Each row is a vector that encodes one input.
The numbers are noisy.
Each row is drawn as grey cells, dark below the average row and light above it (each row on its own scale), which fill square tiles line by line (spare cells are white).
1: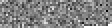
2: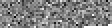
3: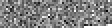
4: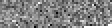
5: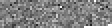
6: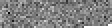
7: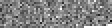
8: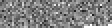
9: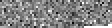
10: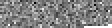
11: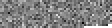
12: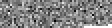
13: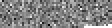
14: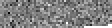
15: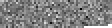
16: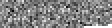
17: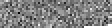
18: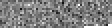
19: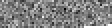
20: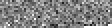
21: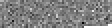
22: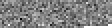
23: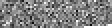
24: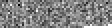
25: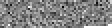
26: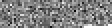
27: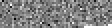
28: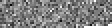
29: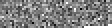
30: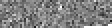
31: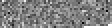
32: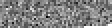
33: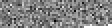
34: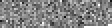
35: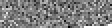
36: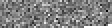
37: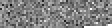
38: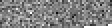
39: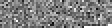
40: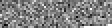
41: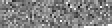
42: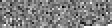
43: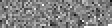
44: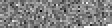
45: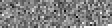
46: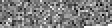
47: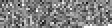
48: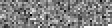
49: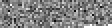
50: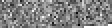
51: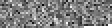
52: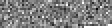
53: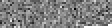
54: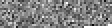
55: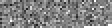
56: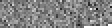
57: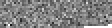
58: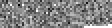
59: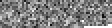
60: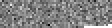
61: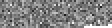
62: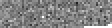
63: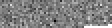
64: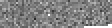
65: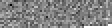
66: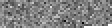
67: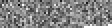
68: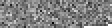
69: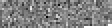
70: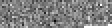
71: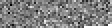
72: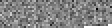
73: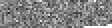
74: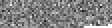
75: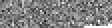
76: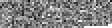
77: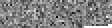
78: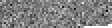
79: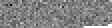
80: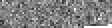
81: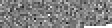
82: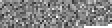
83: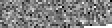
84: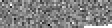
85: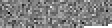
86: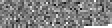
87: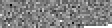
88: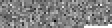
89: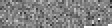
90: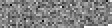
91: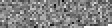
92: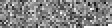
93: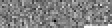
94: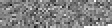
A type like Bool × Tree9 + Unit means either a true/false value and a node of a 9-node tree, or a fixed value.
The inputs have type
Label4 × (Label4 + Line5) + Label5.
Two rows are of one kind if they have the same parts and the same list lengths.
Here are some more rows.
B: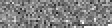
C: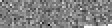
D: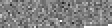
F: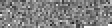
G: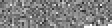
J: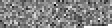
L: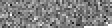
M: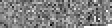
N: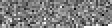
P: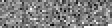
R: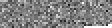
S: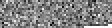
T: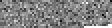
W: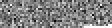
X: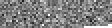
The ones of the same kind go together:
B, D, F, J, L, M, P, S, T
C, G, W
N, R, X

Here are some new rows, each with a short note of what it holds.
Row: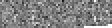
two labels (each one of 4)
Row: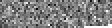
two labels (each one of 4)
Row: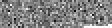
one of 5 labels
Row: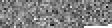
two labels (each one of 4)
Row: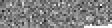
one of 5 labels
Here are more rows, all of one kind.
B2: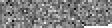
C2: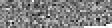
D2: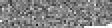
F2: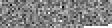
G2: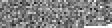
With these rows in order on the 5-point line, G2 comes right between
B2 and F2.
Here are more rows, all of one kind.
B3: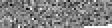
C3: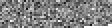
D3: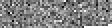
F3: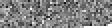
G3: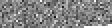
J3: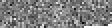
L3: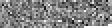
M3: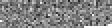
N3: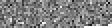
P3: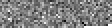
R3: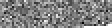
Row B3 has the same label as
C3, F3 and M3.
